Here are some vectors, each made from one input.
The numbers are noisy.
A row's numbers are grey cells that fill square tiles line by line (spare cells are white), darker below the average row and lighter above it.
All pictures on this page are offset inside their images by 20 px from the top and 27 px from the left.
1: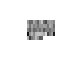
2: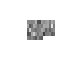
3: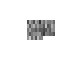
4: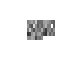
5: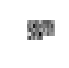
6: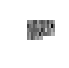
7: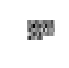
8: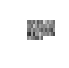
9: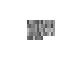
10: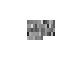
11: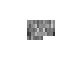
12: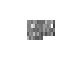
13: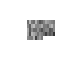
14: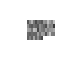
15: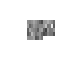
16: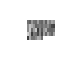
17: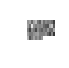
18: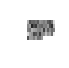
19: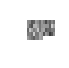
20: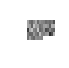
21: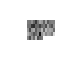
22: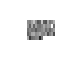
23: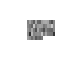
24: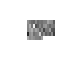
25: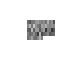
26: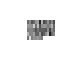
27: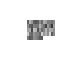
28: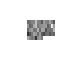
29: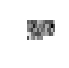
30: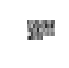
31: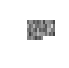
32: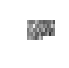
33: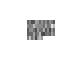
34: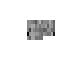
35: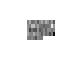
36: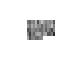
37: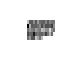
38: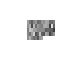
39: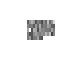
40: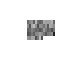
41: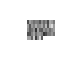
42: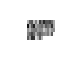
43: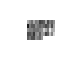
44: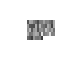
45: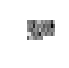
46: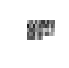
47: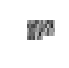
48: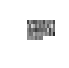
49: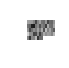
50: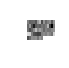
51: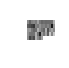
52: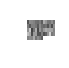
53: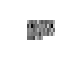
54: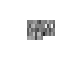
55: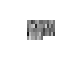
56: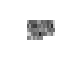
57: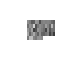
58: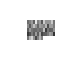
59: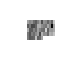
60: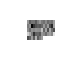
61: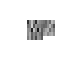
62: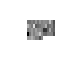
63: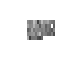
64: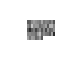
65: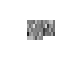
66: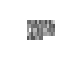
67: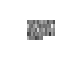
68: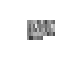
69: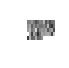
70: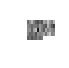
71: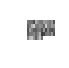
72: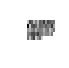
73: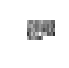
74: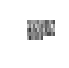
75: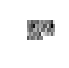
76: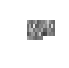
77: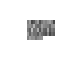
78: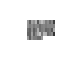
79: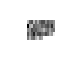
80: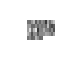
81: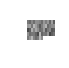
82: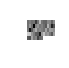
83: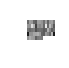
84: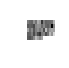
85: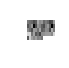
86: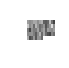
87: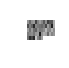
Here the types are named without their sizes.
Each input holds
a point on each of two lines, together with either a label, or a point on a line.
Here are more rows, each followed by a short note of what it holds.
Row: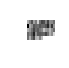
a point on each of three lines
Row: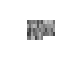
a label and a point on each of two lines
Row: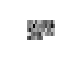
a point on each of three lines
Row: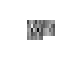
a point on each of three lines
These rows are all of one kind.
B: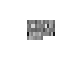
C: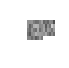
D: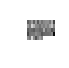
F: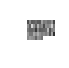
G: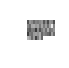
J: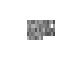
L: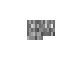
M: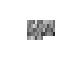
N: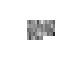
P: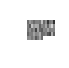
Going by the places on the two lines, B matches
F, G, L and P.
